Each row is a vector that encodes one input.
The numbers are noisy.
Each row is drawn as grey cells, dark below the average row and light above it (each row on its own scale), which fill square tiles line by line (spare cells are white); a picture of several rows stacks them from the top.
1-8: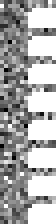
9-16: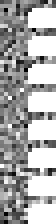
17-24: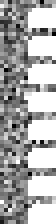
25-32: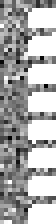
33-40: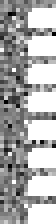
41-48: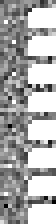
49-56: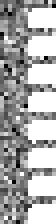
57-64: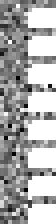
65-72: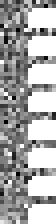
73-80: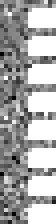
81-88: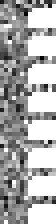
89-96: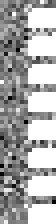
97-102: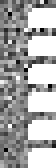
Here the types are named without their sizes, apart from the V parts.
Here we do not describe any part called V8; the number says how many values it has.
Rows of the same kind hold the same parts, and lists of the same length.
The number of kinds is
2.
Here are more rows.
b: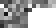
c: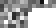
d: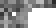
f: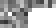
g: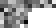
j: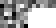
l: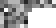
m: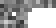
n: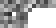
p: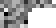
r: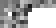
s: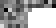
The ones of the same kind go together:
b, c, d, f, j, m, n, r, s
g, l, p

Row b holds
a point on a circle, a node of a tree and a value of V8.
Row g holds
a fixed value.
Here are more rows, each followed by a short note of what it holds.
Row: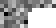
a fixed value
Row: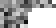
a fixed value
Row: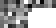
a point on a circle, a node of a tree and a value of V8
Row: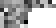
a fixed value
